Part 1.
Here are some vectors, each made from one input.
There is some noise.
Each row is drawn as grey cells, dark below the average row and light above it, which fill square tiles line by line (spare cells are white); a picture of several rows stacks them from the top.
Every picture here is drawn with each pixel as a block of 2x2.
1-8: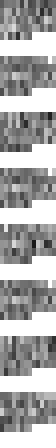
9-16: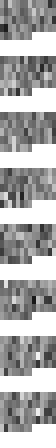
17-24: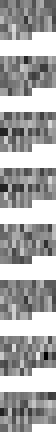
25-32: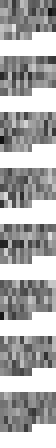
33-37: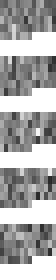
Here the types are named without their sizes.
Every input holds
two labels.
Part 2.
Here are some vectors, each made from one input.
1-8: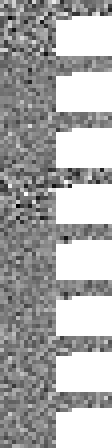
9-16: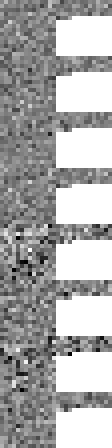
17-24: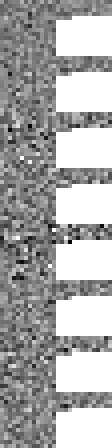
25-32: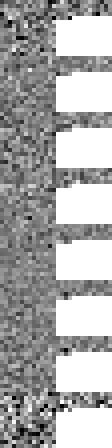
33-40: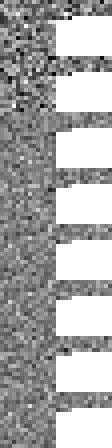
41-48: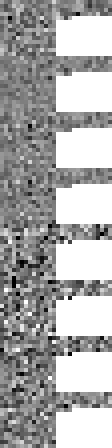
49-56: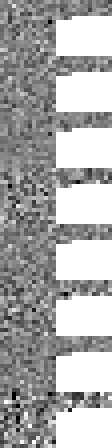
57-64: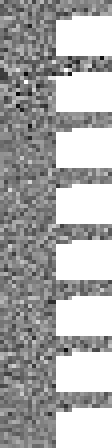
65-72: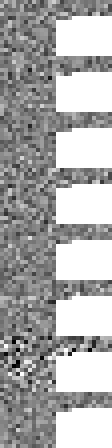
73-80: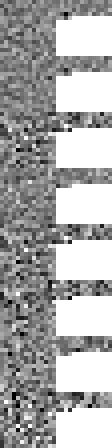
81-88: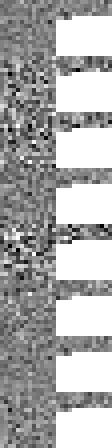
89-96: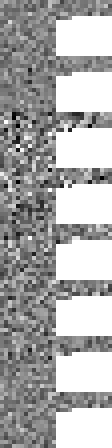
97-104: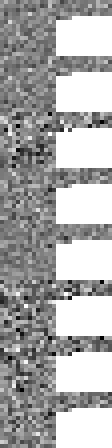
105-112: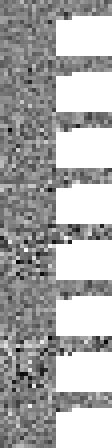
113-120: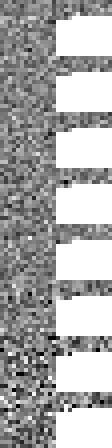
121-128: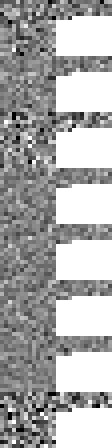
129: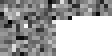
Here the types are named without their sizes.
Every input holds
a label, together with either a fixed value, or a node of a tree.
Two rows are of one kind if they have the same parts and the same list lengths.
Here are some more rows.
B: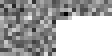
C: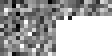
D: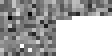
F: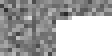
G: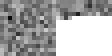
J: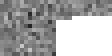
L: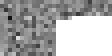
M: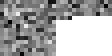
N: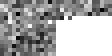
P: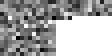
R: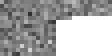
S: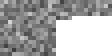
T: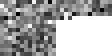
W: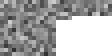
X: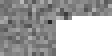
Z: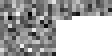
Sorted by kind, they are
B, C, D, F, G, J, L, M, R, X, Z
N, P, S, T, W

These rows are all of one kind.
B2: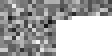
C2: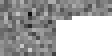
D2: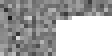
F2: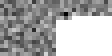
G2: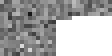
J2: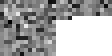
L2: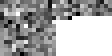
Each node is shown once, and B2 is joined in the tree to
J2.
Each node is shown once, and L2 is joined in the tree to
C2, F2 and J2.
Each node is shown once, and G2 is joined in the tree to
C2.
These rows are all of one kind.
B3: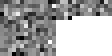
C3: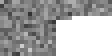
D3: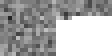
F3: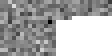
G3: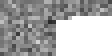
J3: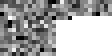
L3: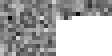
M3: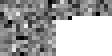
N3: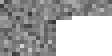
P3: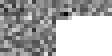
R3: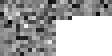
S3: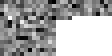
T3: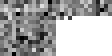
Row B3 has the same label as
J3, M3, R3 and S3.
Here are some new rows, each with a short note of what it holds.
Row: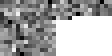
a label and a node of a tree
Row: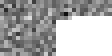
a label and a node of a tree
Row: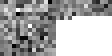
a label and a node of a tree
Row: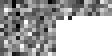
a label and a node of a tree
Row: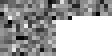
a label and a node of a tree
